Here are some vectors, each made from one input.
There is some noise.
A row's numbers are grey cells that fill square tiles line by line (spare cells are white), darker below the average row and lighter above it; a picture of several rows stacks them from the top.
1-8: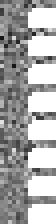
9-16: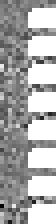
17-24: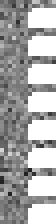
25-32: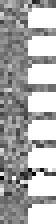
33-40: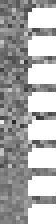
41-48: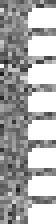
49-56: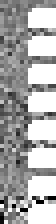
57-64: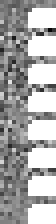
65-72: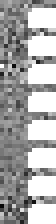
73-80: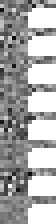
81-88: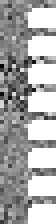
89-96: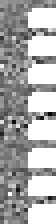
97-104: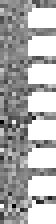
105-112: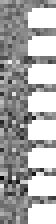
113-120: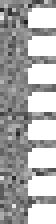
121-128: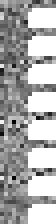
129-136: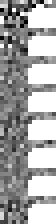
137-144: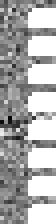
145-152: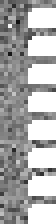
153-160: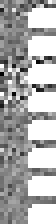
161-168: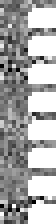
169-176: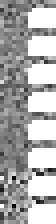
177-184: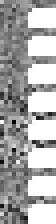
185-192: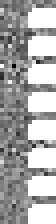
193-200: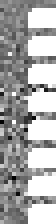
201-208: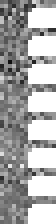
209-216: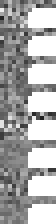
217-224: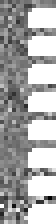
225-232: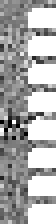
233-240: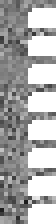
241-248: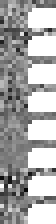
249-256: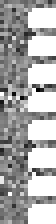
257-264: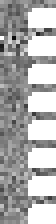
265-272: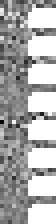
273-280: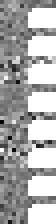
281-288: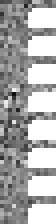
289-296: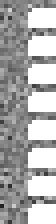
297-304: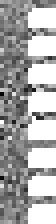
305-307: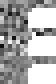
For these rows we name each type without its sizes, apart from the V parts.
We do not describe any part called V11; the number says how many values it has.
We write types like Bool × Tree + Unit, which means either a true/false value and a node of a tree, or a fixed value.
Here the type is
List(Bool × (Line + V11)).
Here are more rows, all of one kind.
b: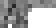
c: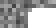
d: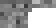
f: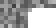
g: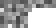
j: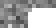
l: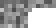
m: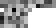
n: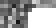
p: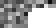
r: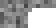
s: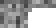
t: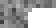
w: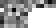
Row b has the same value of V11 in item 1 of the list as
f, s and w.
